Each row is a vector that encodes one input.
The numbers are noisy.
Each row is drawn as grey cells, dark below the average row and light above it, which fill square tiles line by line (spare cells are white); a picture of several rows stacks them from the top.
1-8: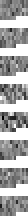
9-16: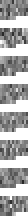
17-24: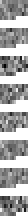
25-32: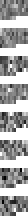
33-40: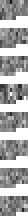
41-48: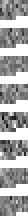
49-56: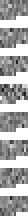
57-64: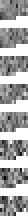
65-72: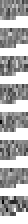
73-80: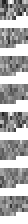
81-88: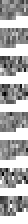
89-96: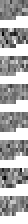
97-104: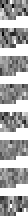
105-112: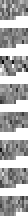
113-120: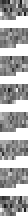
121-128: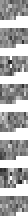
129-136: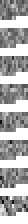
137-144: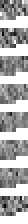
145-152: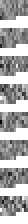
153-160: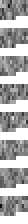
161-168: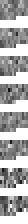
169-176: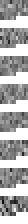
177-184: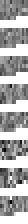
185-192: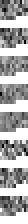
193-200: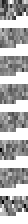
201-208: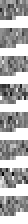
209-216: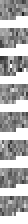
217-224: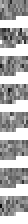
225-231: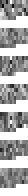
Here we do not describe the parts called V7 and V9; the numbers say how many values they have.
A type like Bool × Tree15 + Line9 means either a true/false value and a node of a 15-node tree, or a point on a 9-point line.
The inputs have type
Bool × (Line5 + Line8) × V9 + V7.
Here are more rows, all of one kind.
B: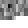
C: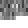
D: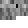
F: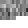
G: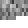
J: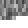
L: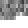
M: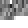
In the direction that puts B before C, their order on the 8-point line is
M, B, J, C, F, G, D, L.
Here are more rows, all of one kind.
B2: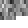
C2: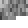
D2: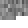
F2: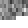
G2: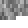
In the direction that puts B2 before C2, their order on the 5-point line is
B2, D2, G2, F2, C2.
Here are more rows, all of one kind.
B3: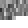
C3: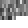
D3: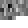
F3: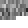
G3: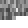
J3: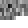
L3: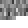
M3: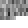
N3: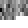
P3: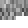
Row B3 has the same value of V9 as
L3, M3 and P3.
